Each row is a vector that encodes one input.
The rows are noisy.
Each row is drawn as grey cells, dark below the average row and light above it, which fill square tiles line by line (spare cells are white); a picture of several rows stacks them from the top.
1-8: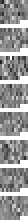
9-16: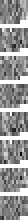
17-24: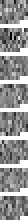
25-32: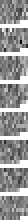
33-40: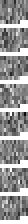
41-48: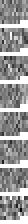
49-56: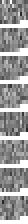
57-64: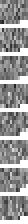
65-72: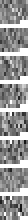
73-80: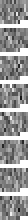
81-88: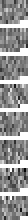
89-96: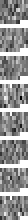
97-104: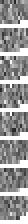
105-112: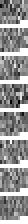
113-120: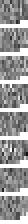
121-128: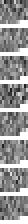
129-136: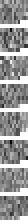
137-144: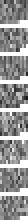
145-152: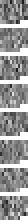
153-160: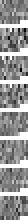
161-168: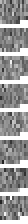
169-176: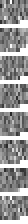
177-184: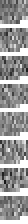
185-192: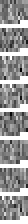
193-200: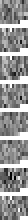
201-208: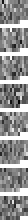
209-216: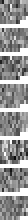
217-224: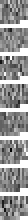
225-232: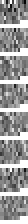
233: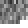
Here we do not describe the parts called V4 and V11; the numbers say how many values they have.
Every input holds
either one of 5 labels and a true/false value, or a value of V4 and a value of V11.
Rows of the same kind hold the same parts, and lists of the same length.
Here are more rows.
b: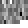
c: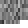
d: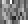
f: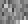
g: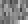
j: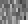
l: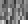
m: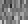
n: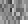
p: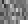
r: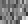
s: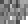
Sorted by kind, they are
b, d
c, f, g, j, l, m, n, p, r, s

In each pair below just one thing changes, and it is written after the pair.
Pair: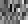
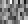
the true/false value
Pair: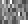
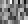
the label
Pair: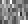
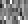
the label
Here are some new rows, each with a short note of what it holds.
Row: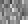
a value of V4 and a value of V11
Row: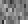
a value of V4 and a value of V11
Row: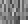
a value of V4 and a value of V11
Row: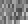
a value of V4 and a value of V11
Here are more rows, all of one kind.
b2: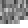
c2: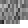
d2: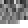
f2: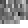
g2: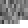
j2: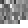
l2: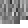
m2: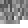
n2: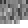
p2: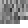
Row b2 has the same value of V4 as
f2, m2 and n2.
